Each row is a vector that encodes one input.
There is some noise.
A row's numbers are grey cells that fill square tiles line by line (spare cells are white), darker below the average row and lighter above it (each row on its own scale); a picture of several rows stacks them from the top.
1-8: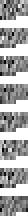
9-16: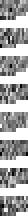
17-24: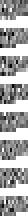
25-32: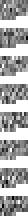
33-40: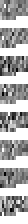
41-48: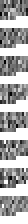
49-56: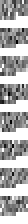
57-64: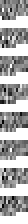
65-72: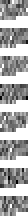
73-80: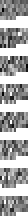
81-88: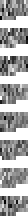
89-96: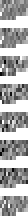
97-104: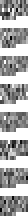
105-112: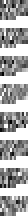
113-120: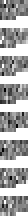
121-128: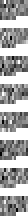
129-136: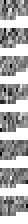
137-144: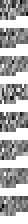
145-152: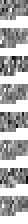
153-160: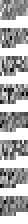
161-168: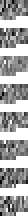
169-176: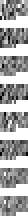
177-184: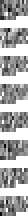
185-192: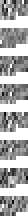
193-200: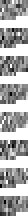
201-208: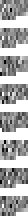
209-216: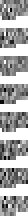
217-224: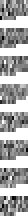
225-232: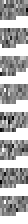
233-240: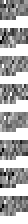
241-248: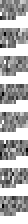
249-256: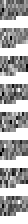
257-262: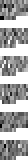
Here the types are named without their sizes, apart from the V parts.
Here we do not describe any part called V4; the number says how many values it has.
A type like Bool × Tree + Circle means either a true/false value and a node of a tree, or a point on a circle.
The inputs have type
(Bool × Bool × Bool × Bool + V4) × Line.
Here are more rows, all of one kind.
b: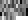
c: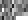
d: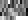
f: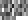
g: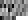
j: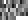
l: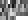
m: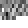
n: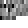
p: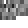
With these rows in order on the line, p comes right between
j and n.
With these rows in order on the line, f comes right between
c and m.
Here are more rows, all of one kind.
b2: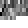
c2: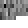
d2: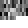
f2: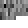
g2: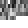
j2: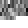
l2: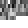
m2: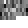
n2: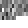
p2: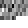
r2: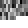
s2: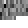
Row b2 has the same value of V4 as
c2, f2 and s2.
